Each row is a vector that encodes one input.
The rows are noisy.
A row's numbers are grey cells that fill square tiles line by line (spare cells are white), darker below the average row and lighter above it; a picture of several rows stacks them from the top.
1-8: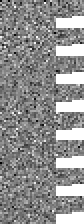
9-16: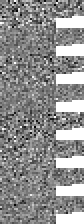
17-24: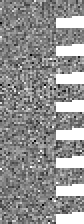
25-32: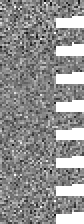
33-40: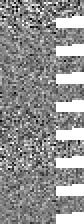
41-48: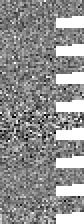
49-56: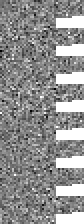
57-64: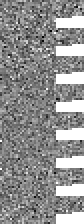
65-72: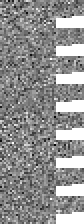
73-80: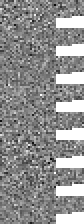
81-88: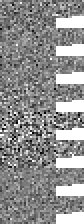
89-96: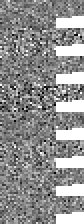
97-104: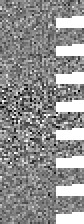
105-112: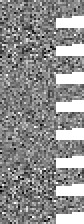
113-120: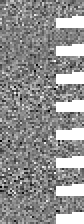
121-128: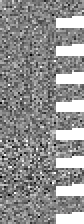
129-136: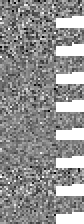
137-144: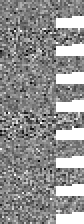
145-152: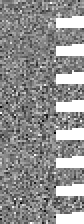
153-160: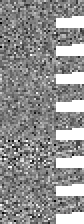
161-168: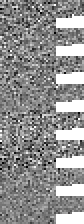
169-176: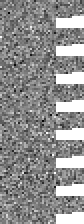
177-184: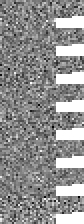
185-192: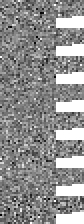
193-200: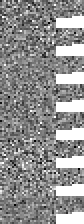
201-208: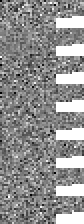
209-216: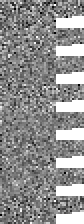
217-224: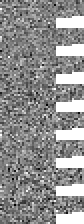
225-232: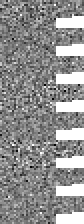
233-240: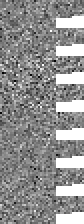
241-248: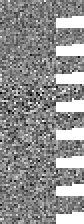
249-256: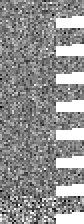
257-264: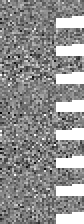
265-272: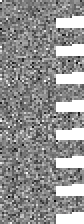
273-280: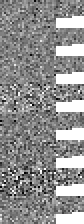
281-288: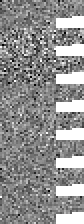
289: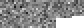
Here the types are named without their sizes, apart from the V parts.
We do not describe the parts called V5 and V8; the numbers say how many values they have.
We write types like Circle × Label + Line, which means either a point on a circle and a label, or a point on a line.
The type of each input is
(Circle + V5) × Line + Tree × V8.
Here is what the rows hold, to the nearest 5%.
About 70% of them hold a point on a line, together with either a point on a circle, or a value of V5. The rest hold a node of a tree and a value of V8.
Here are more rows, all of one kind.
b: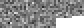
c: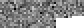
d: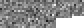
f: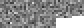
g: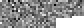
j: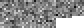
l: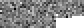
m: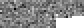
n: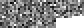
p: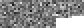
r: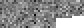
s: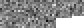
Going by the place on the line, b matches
f, l, m and n.
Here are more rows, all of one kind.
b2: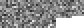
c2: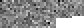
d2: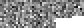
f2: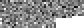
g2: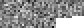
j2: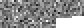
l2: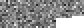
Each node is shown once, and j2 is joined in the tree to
f2.
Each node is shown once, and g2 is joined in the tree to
b2 and c2.
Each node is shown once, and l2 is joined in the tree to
b2 and d2.
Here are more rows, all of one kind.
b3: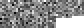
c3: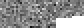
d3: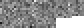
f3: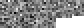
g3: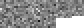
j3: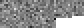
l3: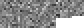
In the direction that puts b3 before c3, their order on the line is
d3, g3, b3, c3, l3, f3, j3.
